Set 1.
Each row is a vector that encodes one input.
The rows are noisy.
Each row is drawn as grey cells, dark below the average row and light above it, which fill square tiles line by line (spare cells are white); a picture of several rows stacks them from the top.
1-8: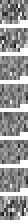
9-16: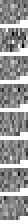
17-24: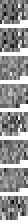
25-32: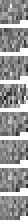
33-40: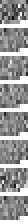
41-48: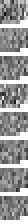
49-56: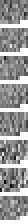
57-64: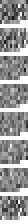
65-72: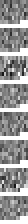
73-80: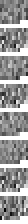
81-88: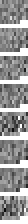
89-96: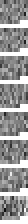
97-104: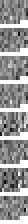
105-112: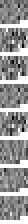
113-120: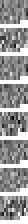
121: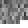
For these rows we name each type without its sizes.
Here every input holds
either a point on a circle, or a fixed value, or four true/false values.
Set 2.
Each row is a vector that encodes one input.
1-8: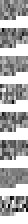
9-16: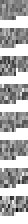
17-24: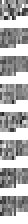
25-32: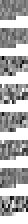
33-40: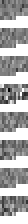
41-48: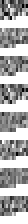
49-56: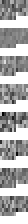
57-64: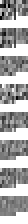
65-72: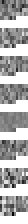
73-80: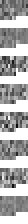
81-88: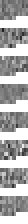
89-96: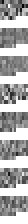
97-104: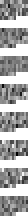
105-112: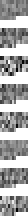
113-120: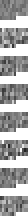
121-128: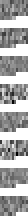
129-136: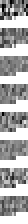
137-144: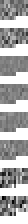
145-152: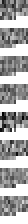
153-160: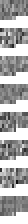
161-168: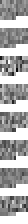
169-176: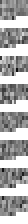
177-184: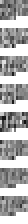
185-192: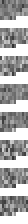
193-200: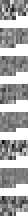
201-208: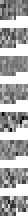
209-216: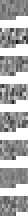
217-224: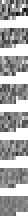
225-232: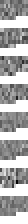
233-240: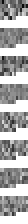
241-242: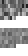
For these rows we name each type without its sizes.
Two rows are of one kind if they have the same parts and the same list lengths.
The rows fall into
2 kinds.
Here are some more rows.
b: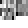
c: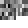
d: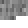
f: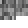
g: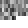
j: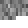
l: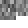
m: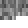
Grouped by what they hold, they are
b, c, d, g, m
f, j, l

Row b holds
a point on a circle and a point on a line.
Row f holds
a point on a line.
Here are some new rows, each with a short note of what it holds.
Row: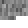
a point on a circle and a point on a line
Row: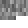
a point on a line
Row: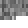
a point on a line
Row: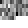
a point on a circle and a point on a line
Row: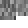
a point on a line
